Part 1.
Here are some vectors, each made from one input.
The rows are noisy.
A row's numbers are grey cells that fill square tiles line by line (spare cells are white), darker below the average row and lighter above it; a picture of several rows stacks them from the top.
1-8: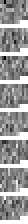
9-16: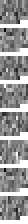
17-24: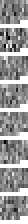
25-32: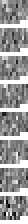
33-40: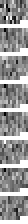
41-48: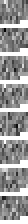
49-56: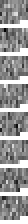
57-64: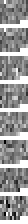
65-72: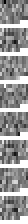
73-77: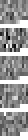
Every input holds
either a fixed value, or four true/false values.
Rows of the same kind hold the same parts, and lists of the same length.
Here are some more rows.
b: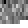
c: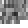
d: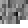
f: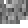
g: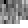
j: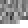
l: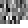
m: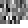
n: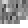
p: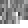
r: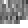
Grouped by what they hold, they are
b, c, d, f, g, j, n, p, r
l, m

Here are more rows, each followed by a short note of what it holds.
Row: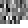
a fixed value
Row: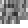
four true/false values
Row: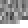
four true/false values
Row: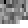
four true/false values
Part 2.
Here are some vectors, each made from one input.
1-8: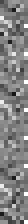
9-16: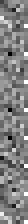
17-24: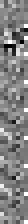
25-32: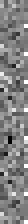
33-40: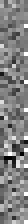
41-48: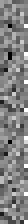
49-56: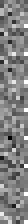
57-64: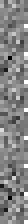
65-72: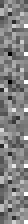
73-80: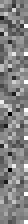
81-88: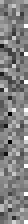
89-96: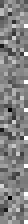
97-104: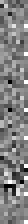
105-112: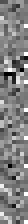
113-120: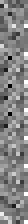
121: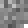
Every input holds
either a fixed value, or a node of a 9-node tree.
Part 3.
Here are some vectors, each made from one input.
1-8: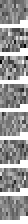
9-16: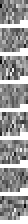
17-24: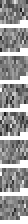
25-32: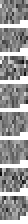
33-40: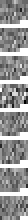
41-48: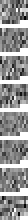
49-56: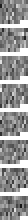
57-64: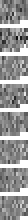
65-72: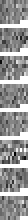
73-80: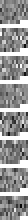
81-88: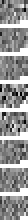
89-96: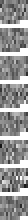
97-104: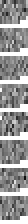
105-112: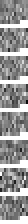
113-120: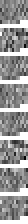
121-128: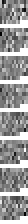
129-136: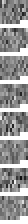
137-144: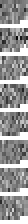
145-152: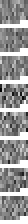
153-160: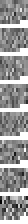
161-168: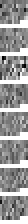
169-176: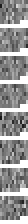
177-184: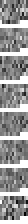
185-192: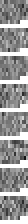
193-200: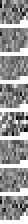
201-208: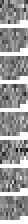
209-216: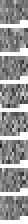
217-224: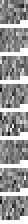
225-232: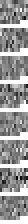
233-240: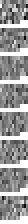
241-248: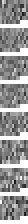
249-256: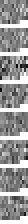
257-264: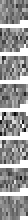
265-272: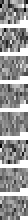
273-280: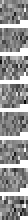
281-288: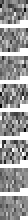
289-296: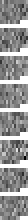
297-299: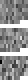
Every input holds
three true/false values.
